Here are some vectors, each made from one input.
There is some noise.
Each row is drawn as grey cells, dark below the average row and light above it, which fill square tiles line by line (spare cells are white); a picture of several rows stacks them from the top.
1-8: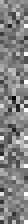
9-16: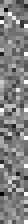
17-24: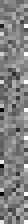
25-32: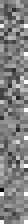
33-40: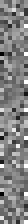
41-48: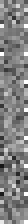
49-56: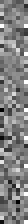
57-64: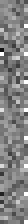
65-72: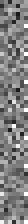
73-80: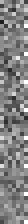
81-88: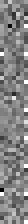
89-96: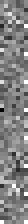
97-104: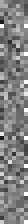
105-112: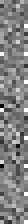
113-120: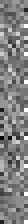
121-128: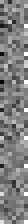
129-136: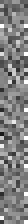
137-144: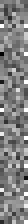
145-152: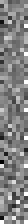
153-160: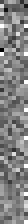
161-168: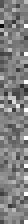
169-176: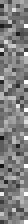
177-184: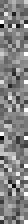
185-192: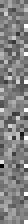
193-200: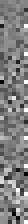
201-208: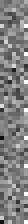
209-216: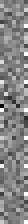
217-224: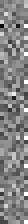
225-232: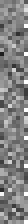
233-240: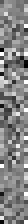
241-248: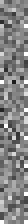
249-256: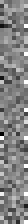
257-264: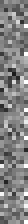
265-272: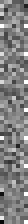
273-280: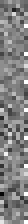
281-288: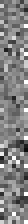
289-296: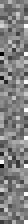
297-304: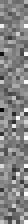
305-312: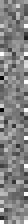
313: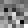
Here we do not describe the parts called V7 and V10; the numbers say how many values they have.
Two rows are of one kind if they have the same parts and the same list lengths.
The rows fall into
3 kinds.
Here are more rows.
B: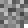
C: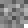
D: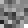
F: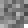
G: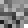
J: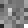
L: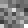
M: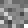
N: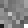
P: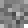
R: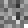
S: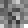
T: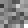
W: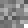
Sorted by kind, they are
B, C, M, T, W
D, F, G, L, P, S
J, N, R

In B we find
a point on a 5-point line, a value of V7 and a value of V10.
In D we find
a node of an 8-node tree, three true/false values and a value of V7.
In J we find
two values of V7 and a value of V10.
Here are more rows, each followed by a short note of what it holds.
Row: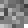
a node of an 8-node tree, three true/false values and a value of V7
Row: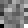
two values of V7 and a value of V10
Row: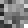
a point on a 5-point line, a value of V7 and a value of V10
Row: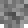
a node of an 8-node tree, three true/false values and a value of V7
